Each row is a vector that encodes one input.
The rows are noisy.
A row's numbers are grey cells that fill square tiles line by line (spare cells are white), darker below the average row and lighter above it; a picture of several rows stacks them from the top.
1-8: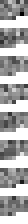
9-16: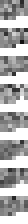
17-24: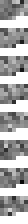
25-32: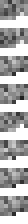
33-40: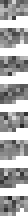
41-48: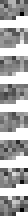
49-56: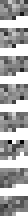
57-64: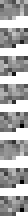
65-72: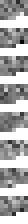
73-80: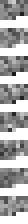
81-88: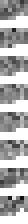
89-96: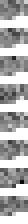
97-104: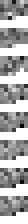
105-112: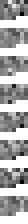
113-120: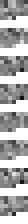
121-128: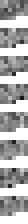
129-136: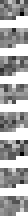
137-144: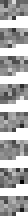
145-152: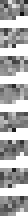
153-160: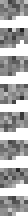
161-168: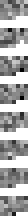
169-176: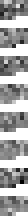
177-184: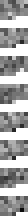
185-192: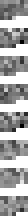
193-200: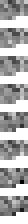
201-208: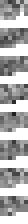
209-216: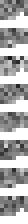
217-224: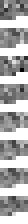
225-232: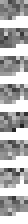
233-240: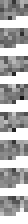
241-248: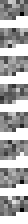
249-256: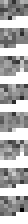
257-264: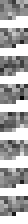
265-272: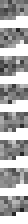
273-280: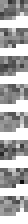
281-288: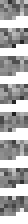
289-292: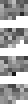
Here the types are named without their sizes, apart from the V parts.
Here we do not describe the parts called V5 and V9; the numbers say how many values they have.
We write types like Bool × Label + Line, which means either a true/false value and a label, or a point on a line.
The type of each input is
Bool × (Line + V5) + V9.
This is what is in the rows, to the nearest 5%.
About 75% of them hold a true/false value, together with either a point on a line, or a value of V5. The rest hold a value of V9.
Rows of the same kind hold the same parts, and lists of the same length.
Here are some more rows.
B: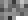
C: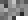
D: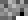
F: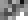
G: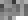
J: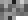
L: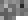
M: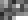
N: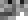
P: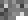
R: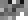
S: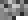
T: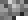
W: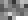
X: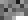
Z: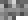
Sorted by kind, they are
B, C, D, G, J, S, T, W
F, L, M, N, P, R, X
Z

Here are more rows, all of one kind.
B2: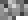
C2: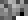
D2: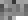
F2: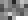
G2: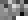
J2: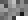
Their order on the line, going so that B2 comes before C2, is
G2, B2, D2, C2, J2, F2.
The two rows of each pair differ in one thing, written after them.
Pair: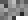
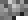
the place on the line
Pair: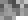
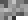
the true/false value
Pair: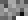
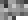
the place on the line
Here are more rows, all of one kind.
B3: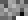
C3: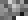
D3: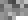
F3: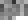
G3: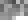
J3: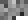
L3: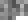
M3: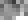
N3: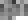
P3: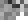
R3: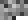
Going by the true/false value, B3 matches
C3, J3 and R3.
